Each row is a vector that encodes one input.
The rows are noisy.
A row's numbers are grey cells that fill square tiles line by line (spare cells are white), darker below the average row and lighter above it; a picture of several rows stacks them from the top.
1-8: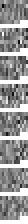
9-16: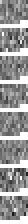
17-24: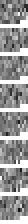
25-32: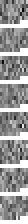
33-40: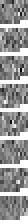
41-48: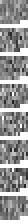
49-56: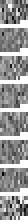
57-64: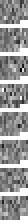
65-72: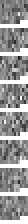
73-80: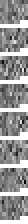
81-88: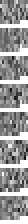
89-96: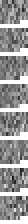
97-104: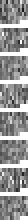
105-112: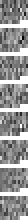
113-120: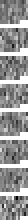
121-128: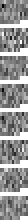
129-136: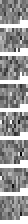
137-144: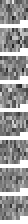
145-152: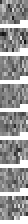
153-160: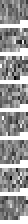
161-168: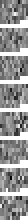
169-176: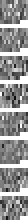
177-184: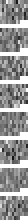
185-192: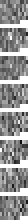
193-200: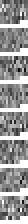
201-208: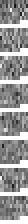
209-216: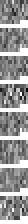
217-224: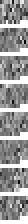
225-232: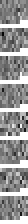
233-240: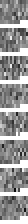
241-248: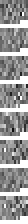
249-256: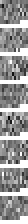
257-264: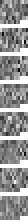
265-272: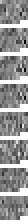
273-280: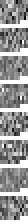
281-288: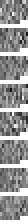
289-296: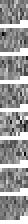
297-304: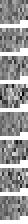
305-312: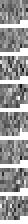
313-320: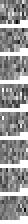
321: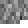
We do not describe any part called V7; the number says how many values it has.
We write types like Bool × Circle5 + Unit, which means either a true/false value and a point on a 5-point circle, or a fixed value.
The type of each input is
Bool × (Label9 + Line9) + Line8 × V7.
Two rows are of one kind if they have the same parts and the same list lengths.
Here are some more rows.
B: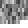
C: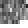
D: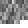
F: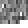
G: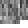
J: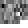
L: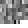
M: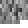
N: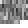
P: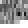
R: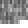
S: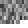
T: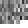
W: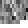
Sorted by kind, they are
B, F, L, W
C, D, R, S, T
G, J, M, N, P

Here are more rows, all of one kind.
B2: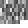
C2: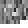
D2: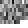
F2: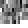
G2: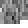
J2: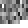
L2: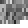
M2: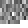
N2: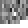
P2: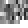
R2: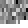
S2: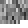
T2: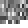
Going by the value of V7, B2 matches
M2 and T2.
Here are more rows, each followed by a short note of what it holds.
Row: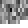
a point on an 8-point line and a value of V7
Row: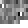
a point on an 8-point line and a value of V7
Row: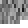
one of 9 labels and a true/false value
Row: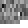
one of 9 labels and a true/false value
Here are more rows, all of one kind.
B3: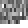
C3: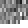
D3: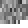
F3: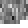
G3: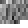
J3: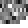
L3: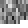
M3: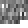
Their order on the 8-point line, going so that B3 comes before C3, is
M3, B3, C3, J3, D3, F3, L3, G3.
